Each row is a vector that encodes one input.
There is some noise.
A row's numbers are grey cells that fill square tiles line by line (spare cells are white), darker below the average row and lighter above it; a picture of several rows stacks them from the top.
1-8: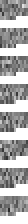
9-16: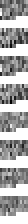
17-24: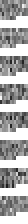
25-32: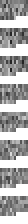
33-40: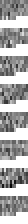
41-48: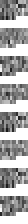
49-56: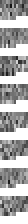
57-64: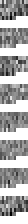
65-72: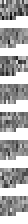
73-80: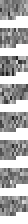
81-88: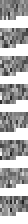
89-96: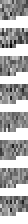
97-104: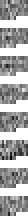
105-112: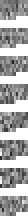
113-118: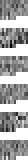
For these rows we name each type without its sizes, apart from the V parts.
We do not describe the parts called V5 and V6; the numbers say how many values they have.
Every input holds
either a point on a line, a true/false value and a value of V5, or a value of V6.
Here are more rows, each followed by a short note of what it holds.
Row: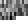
a value of V6
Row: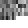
a value of V6
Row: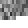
a value of V6
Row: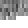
a point on a line, a true/false value and a value of V5
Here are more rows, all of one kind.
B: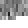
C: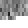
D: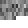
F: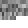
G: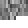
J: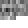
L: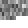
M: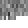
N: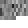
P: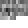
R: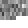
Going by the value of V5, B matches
C and M.
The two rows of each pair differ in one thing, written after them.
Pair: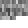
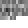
the place on the line
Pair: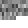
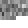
the place on the line
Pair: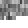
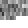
the value of V5
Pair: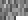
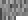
the place on the line
